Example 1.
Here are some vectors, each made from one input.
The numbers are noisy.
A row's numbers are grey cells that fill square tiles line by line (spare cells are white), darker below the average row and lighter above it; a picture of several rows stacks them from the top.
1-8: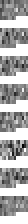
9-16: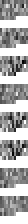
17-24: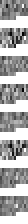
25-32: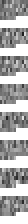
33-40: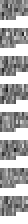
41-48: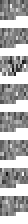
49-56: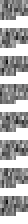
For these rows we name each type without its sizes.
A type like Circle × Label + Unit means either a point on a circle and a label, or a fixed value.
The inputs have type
List(Line).
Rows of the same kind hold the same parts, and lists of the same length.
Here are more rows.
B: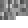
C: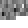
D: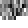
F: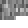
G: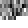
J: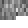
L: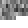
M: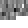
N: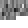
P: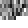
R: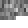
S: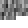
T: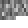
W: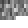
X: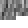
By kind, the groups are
B, F, J, R, T, W
C, L, M, N, S, X
D, G, P

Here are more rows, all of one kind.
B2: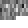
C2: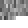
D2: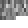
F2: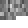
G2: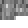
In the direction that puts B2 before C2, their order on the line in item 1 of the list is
D2, B2, G2, F2, C2.
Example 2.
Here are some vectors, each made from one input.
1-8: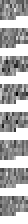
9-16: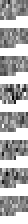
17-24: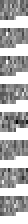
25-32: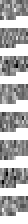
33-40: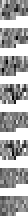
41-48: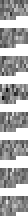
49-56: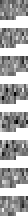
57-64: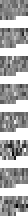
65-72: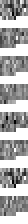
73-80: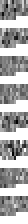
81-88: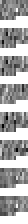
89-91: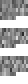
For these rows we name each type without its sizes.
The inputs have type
List(Circle).
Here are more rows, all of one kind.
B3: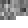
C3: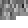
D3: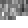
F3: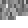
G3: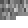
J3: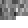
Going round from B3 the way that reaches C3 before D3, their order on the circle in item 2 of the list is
B3, G3, J3, C3, F3, D3.
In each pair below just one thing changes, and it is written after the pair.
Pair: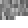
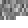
the place on the circle in item 1 of the list
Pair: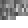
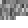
the place on the circle in item 2 of the list
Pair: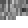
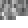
the place on the circle in item 2 of the list
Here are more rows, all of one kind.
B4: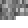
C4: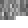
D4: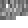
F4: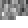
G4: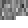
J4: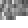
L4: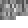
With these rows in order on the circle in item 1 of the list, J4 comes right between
C4 and F4.
